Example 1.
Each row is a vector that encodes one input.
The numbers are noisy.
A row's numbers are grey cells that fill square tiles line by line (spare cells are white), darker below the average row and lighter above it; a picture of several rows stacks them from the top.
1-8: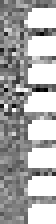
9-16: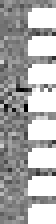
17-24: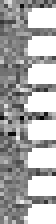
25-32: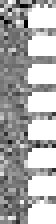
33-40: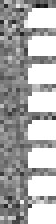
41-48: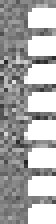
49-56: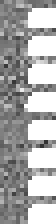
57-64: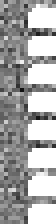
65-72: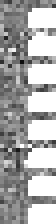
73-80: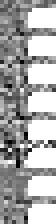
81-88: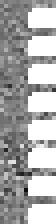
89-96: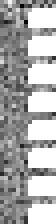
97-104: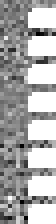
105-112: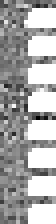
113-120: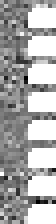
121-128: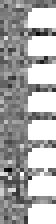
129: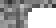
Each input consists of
a node of a 10-node tree.
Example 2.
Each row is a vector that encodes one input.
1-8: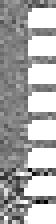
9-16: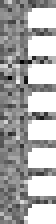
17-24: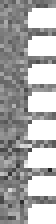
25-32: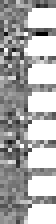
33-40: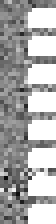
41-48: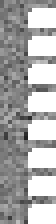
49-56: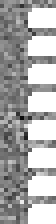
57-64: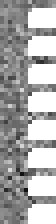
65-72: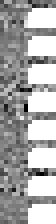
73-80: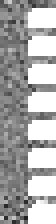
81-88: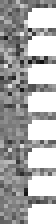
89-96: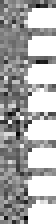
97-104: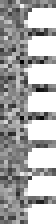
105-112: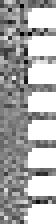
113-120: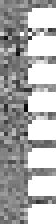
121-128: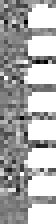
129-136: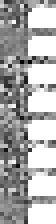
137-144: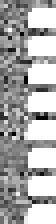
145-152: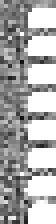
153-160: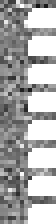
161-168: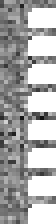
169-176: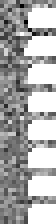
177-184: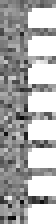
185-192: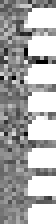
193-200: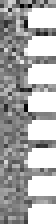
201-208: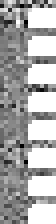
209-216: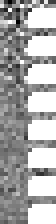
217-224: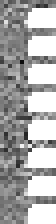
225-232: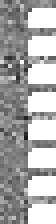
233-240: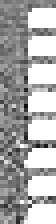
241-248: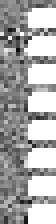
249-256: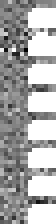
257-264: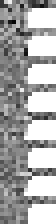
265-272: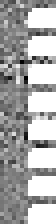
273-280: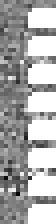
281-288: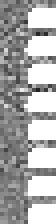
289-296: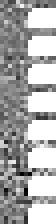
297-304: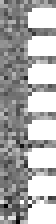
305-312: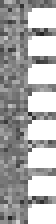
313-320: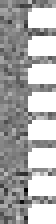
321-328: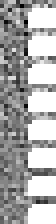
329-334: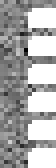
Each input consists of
either a fixed value, or a node of a 10-node tree.
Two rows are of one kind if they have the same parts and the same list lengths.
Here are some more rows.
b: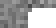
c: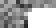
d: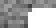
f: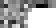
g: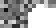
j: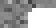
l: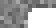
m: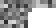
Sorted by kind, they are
b, c, d, f, g, j, l
m

